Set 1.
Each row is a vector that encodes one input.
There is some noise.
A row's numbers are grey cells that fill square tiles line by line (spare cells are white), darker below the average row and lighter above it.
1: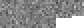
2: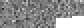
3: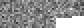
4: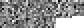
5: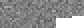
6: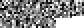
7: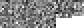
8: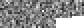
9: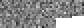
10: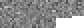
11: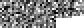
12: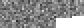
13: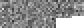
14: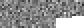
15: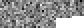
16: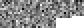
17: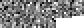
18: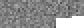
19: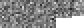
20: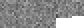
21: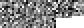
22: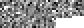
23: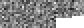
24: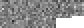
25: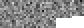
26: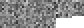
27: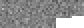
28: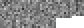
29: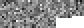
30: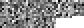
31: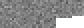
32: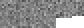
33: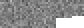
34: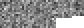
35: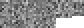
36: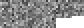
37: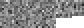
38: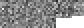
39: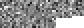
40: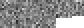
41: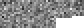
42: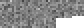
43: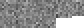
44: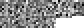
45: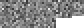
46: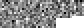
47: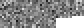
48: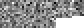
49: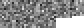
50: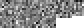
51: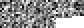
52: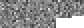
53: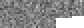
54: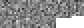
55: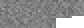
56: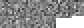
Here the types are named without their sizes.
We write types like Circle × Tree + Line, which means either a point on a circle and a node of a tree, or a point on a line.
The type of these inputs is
Tree.
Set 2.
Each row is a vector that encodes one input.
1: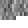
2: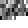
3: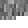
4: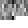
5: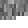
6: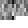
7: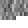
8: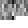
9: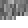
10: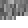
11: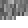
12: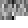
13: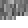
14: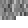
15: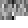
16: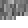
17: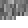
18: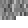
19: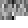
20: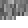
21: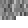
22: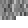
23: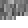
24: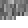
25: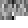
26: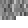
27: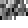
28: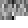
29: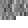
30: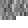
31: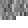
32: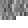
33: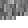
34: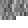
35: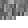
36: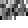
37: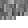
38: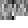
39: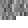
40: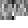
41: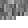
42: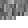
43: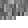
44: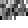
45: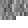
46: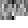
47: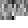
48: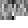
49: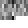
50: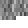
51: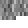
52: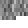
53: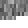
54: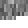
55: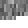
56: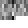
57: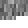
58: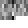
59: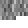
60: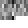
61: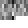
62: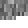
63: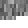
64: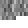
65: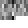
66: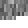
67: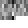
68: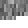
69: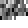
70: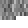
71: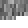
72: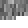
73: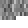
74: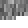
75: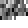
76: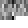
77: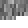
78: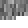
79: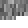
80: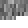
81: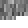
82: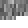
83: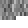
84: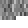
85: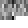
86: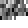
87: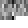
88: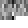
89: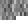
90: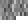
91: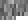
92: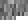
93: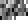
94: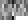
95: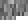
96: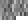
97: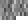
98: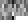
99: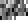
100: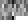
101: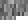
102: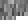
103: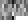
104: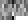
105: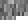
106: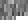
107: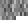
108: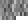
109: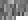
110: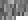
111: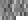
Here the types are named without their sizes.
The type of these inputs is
Line.
